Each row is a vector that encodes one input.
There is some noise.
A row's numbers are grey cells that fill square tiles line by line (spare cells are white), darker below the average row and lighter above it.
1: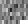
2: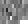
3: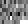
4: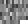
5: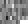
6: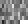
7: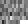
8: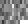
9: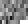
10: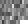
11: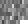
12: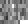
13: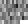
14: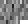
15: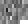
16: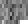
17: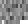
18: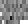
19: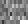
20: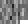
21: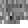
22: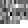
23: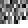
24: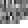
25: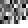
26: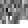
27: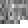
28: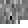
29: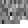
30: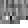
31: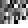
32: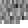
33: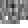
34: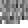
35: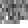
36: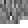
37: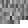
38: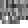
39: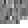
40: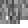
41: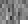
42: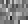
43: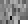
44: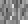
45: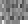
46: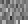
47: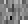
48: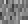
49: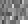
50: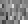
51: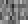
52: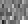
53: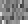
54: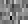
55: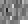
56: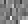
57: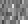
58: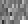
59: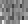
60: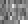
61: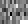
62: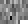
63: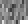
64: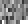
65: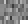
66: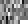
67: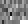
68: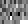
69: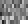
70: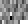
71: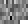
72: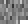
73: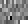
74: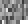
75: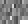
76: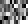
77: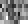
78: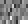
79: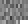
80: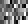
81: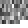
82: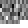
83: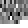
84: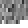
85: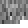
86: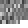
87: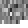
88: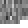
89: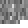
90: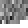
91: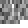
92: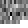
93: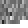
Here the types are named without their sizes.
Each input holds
a list of items, each a point on a line and a true/false value.
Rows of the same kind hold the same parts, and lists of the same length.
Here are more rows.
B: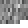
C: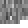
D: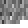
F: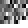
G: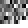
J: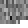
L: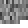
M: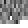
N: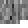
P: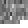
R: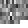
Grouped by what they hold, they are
B, J, L, N, R
C, D, M, P
F, G

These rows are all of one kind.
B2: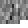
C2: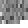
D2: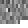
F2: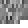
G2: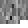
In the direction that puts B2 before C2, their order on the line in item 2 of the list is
G2, B2, F2, D2, C2.
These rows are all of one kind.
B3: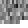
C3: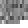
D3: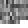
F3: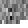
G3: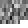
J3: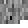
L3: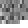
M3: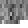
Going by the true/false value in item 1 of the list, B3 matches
F3 and J3.
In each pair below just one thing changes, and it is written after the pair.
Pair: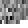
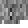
the true/false value in item 1 of the list
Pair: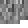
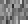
the true/false value in item 1 of the list
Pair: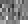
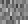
the true/false value in item 1 of the list
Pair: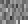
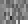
the place on the line in item 2 of the list
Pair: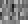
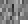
the true/false value in item 2 of the list
